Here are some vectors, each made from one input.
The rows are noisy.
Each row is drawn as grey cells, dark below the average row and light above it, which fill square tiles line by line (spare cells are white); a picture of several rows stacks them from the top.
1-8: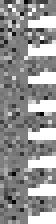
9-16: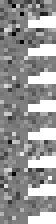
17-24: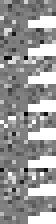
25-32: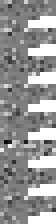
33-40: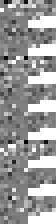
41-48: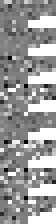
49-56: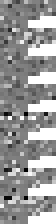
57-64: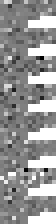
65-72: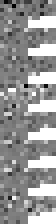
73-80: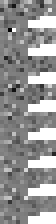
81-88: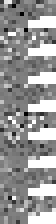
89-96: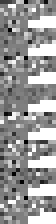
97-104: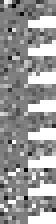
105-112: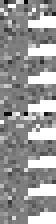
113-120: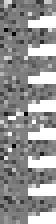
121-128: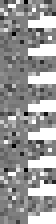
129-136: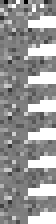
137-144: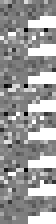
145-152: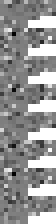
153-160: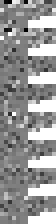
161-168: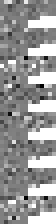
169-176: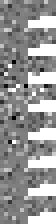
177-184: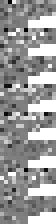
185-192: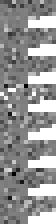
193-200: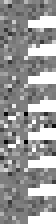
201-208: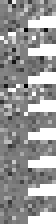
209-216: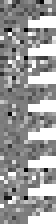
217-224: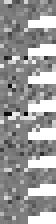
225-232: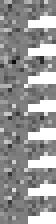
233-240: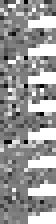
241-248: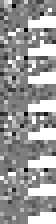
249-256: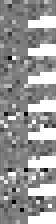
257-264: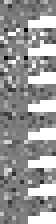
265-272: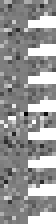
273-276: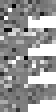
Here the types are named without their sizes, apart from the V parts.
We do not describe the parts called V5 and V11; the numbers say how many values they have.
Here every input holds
a point on a line, together with either a label, or a true/false value, a value of V5 and a value of V11.
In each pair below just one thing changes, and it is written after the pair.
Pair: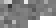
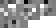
the place on the line
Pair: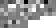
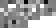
the true/false value
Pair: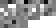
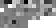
the place on the line
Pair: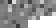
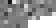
the true/false value
